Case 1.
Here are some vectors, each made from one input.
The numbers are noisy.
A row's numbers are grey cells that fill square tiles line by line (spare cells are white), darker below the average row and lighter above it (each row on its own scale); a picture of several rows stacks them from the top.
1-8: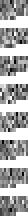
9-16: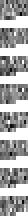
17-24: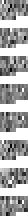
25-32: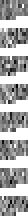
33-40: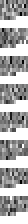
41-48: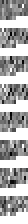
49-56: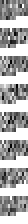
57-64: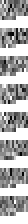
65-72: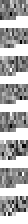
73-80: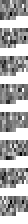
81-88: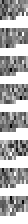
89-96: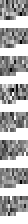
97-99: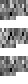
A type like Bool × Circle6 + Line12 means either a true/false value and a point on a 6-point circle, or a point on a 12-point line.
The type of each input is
Bool × (Circle5 + Unit).
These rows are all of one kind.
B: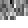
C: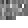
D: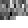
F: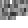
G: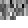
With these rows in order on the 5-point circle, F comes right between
D and G.
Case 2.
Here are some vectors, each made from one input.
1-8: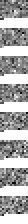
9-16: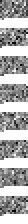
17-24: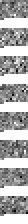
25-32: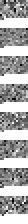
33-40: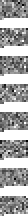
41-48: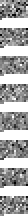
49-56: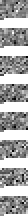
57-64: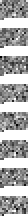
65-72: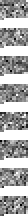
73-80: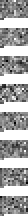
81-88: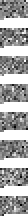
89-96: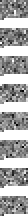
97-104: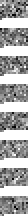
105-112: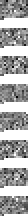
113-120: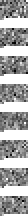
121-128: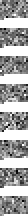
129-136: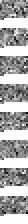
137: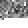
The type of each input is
Bool × Bool × Bool × Bool × Bool + Line9.
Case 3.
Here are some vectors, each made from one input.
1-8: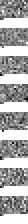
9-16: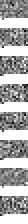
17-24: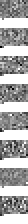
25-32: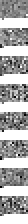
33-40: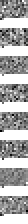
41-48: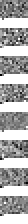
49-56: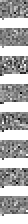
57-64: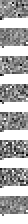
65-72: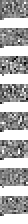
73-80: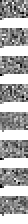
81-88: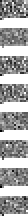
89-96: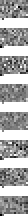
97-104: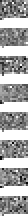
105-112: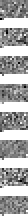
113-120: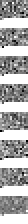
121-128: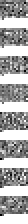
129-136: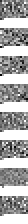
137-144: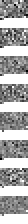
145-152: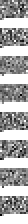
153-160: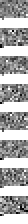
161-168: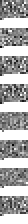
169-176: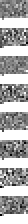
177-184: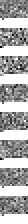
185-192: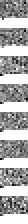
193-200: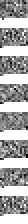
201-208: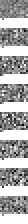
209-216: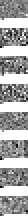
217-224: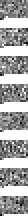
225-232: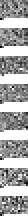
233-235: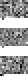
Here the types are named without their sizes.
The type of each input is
(Bool × Bool × Bool × Bool × Bool + Unit) × Line.
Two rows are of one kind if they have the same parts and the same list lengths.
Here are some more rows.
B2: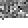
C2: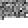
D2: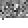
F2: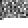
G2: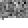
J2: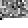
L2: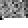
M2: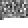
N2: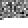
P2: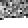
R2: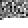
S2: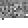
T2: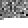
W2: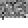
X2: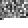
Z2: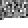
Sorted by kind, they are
B2, C2, D2, G2, J2, L2, P2, S2, W2
F2, M2, N2, R2, T2, X2, Z2

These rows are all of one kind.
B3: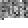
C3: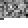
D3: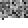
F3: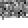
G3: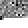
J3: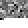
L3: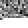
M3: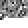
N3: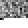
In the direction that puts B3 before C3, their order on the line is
G3, B3, N3, D3, M3, J3, C3, F3, L3.
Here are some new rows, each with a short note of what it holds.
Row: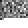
a point on a line
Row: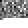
a point on a line
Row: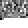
a point on a line
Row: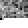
a point on a line and five true/false values
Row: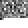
a point on a line
